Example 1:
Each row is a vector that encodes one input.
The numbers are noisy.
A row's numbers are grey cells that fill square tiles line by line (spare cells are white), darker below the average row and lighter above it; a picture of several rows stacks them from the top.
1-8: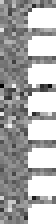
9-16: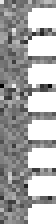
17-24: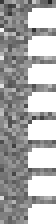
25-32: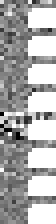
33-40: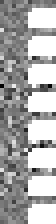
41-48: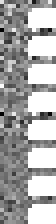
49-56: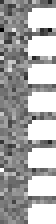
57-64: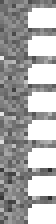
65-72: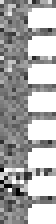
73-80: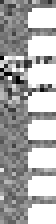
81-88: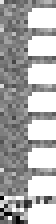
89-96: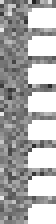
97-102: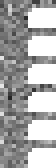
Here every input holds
a list of up to two points on a 4-point line.
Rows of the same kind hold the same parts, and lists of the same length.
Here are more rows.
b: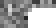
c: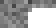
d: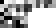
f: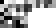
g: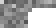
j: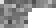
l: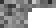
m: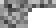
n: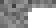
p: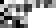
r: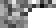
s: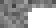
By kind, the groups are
b, c, l, n, s
d, f, p
g, j, m, r

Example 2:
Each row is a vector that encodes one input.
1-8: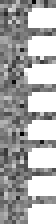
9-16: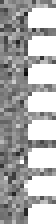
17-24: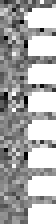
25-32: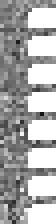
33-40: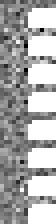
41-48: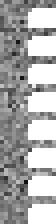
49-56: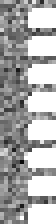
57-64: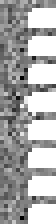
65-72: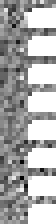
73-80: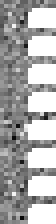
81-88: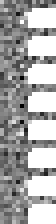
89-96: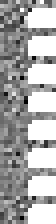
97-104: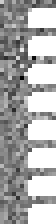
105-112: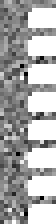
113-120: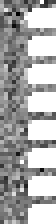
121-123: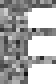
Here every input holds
either a point on an 8-point line, or three true/false values.
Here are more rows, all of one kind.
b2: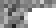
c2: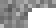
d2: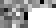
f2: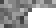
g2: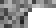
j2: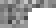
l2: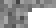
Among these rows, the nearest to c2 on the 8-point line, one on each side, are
d2 and j2.
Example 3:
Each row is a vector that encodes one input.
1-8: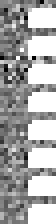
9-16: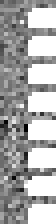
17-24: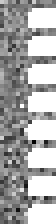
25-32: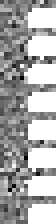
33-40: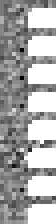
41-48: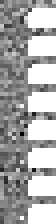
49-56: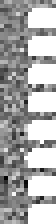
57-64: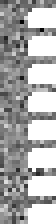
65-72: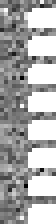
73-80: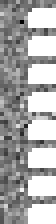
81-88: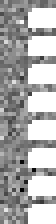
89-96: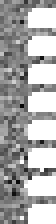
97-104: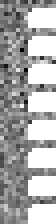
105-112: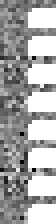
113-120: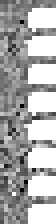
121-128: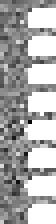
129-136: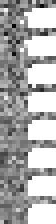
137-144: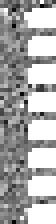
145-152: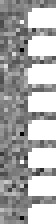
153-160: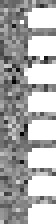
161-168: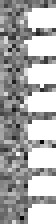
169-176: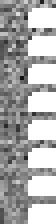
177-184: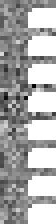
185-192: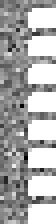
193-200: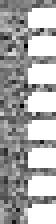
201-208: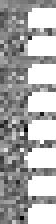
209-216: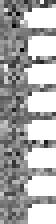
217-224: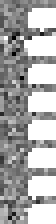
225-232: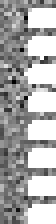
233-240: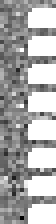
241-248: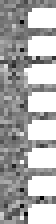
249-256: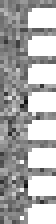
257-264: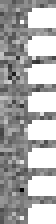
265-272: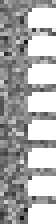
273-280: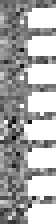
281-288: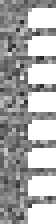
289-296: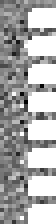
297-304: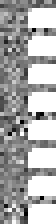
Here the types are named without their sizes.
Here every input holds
either a point on a line, or four true/false values.
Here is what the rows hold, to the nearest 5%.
About 20% of them hold a point on a line. The rest hold four true/false values.
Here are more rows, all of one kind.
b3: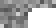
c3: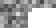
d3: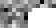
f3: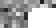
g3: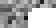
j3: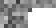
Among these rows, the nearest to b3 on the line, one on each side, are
f3 and g3.
